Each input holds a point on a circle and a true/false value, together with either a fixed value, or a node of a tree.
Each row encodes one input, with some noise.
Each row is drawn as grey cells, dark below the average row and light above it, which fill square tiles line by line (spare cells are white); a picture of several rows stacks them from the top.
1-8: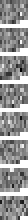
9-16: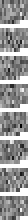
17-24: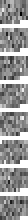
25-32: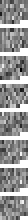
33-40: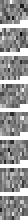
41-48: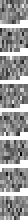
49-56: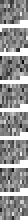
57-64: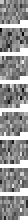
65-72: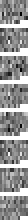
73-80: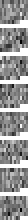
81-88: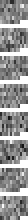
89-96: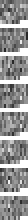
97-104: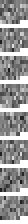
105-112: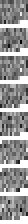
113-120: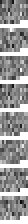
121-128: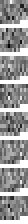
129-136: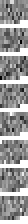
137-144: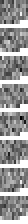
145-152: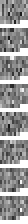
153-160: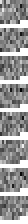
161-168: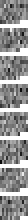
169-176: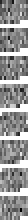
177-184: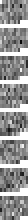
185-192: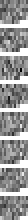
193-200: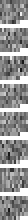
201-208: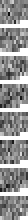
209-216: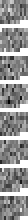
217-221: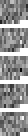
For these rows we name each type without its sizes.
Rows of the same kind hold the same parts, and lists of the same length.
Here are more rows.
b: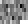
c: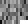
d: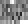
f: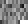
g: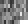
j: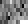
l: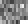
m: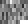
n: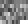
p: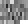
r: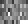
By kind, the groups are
b, c, d, f, j, m, p
g, l, n, r

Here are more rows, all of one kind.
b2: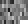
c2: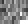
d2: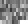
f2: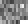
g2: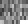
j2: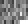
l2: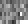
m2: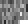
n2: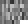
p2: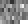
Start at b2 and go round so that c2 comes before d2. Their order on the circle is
b2, j2, c2, g2, d2, f2, p2, l2, n2, m2.
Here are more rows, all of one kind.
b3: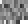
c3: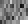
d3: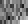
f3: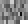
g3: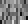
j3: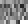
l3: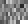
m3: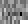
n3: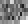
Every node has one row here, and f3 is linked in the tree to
c3, l3 and m3.
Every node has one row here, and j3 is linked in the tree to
b3.
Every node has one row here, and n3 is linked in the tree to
c3 and d3.
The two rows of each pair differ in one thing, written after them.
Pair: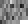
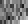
the node of the tree
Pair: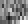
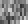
the node of the tree
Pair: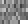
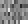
the true/false value
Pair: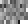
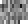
the true/false value
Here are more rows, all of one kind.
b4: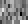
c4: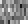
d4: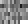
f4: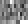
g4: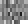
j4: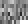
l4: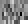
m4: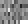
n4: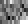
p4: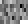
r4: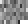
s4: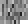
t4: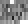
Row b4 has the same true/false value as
f4, l4 and r4.
